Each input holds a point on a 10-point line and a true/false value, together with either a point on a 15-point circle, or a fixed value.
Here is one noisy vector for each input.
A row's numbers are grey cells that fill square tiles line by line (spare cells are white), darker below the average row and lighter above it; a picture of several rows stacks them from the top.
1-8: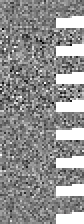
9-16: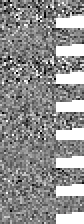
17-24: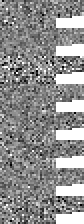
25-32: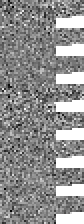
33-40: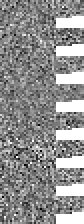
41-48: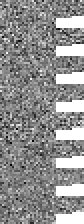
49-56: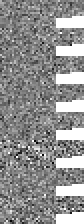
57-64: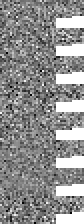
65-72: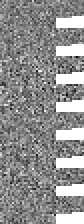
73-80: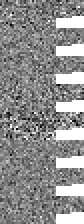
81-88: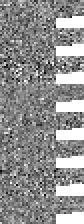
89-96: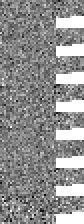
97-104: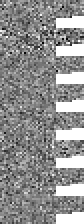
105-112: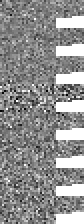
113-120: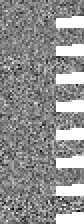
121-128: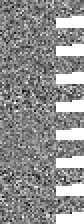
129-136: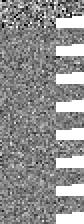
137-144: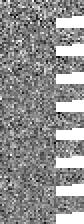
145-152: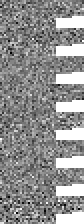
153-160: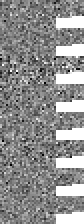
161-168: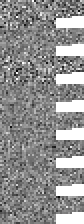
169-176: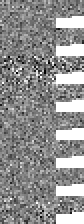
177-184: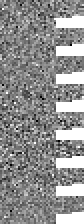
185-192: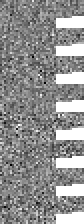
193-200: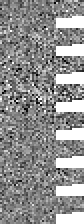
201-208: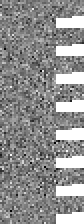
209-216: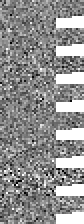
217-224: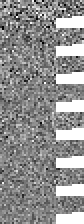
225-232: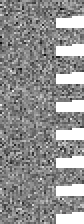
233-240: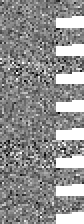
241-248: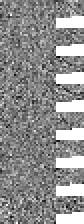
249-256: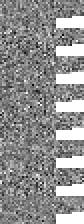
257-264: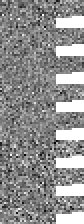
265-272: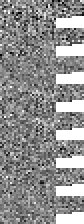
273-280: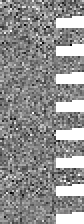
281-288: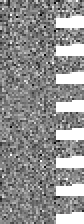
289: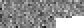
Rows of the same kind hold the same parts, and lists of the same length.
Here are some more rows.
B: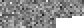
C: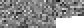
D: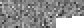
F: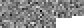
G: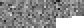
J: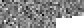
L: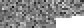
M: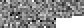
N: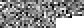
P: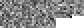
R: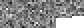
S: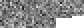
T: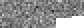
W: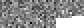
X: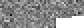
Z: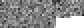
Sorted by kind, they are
B, D, F, J, L, N, P, S
C, G, M, R, T, W, X, Z

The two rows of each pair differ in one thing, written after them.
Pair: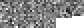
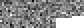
the place on the 10-point line
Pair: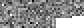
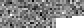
the place on the 15-point circle
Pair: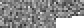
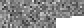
the place on the 10-point line
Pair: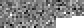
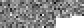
the true/false value
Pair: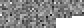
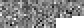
the true/false value
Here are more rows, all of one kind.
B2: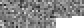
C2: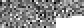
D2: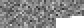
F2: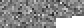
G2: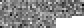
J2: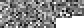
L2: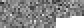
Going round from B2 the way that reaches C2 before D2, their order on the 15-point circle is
B2, C2, D2, J2, F2, L2, G2.
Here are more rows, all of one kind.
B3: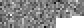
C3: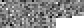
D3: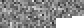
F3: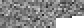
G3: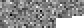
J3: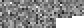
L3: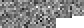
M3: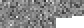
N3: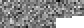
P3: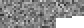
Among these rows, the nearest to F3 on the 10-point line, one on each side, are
C3 and D3.
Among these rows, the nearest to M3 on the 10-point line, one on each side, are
D3 and G3.
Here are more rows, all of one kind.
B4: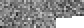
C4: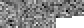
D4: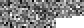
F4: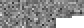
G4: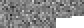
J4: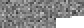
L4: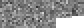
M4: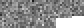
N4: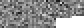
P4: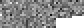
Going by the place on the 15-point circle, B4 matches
C4, F4, J4 and N4.
